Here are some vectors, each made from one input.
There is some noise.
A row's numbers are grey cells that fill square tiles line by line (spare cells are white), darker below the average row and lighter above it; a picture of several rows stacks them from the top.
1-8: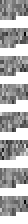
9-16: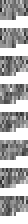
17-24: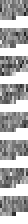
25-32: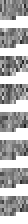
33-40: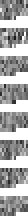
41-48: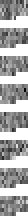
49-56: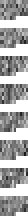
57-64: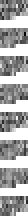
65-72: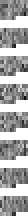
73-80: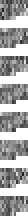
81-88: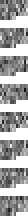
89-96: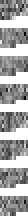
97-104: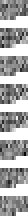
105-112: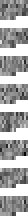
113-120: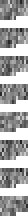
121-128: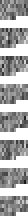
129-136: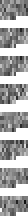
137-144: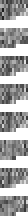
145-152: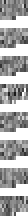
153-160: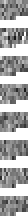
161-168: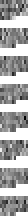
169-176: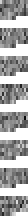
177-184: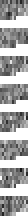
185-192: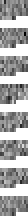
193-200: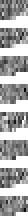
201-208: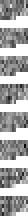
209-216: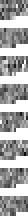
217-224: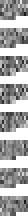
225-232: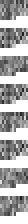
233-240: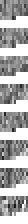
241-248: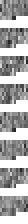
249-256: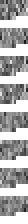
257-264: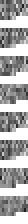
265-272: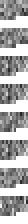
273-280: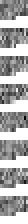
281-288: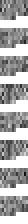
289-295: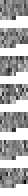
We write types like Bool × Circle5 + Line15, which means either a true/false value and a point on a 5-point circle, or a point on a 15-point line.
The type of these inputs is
(Line6 + Tree9) × Line9 + List3(Line4).
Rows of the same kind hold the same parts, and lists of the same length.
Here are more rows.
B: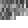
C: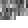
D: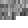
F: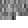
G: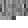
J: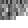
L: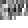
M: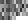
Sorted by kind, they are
B, C
D
F, G
J
L
M

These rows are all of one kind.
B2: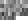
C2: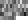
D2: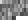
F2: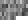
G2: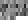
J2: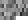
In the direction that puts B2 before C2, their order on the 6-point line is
G2, F2, D2, B2, C2, J2.
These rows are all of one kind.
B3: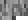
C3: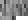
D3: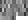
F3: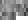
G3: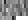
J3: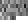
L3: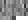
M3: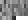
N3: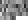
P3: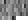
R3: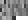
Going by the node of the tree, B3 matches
L3 and M3.
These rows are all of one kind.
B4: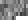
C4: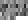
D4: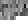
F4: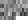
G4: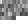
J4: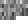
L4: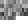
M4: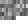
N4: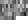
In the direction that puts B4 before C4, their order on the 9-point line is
N4, M4, G4, B4, F4, L4, J4, C4, D4.
